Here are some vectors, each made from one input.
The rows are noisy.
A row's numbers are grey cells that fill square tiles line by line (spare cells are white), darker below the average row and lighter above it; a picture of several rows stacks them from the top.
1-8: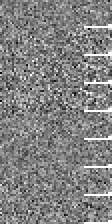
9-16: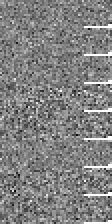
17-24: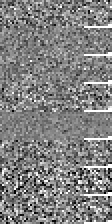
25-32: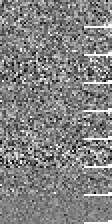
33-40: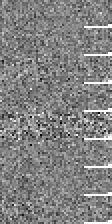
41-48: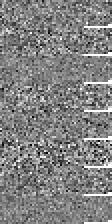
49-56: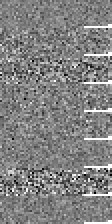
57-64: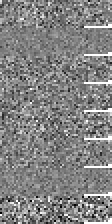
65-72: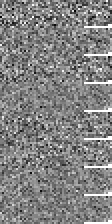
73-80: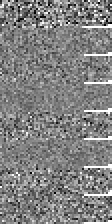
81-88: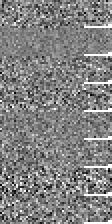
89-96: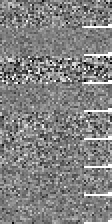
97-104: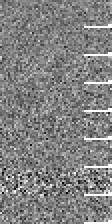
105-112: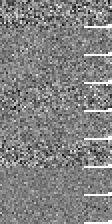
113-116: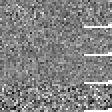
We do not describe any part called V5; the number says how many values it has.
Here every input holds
one of 4 labels, together with either a point on a 6-point circle and a value of V5, or a point on a 4-point line and a true/false value.
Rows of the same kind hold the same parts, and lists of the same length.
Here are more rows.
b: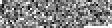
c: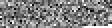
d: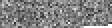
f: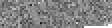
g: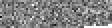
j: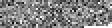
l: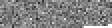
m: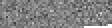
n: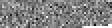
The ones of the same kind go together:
b, g, j, l, n
c, d, f, m

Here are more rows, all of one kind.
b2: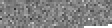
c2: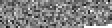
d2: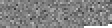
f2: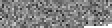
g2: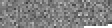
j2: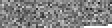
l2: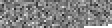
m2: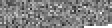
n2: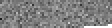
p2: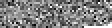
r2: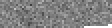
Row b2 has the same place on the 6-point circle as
f2, g2, n2 and p2.
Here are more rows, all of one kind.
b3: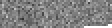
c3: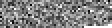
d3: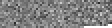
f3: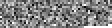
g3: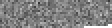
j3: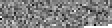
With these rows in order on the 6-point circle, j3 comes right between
b3 and c3.
